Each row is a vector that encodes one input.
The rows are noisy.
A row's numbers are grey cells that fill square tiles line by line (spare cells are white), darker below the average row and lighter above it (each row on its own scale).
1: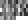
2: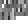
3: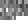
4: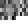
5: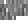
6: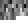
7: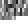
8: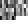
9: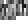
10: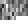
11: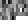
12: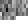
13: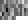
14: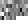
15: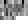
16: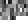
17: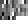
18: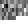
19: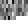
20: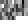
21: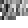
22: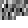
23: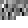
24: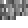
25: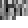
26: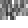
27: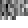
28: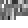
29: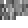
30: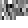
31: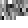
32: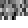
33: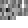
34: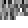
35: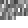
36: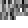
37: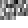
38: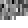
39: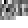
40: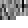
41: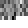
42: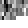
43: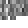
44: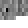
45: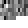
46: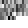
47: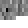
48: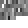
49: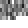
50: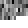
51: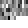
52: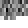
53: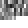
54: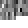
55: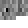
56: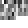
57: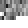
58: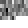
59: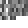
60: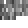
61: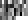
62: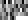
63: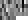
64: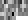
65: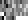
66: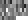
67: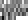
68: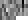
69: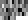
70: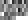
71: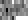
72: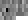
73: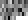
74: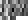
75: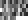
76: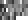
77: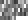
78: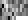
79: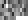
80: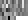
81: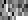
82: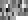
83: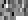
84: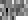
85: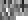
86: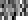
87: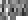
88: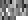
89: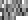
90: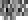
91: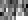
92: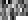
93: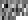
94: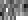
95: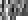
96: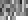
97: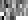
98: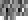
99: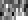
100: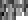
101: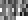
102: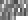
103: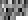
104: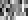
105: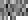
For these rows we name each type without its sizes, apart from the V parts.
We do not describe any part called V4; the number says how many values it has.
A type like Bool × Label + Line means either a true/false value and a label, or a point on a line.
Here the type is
Tree × (Tree + V4).
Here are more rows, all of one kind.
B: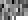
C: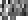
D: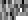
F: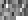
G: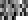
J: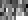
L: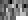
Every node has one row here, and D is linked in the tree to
L.
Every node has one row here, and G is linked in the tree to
J.
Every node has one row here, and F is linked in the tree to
B.
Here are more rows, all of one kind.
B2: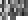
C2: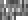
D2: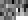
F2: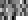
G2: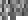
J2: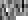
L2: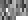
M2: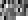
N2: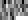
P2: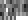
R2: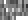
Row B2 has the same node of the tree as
G2 and P2.
